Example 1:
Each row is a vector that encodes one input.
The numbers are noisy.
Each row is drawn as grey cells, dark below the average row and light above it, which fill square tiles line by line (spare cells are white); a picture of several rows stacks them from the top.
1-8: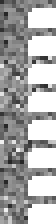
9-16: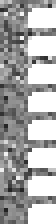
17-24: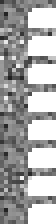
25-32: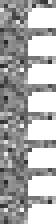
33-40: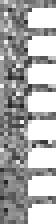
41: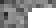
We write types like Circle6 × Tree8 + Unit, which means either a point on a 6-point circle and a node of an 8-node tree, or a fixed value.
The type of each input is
Label6.
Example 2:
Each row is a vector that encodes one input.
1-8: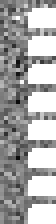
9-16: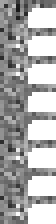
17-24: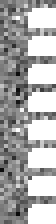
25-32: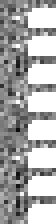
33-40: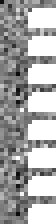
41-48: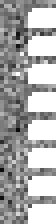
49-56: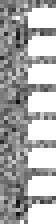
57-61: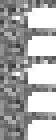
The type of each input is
Line9.
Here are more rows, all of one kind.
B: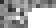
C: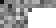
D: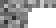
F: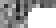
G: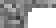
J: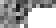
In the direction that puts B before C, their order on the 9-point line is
B, C, D, G, F, J.
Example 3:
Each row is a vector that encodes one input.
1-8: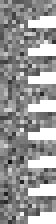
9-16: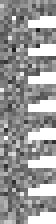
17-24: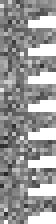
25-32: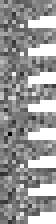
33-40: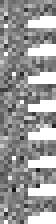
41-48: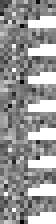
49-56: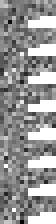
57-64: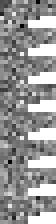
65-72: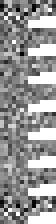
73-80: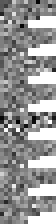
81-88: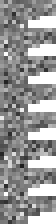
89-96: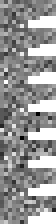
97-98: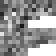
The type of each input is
Circle15 + Unit.
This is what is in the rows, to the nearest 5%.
About 95% of them hold a point on a 15-point circle. The rest hold a fixed value.
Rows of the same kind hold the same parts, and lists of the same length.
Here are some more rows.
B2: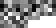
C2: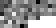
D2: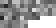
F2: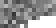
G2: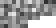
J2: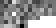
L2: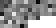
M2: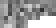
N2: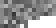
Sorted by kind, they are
B2
C2, D2, F2, G2, J2, L2, M2, N2

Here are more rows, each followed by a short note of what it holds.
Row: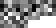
a fixed value
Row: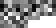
a fixed value
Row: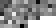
a point on a 15-point circle
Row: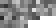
a point on a 15-point circle
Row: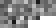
a point on a 15-point circle
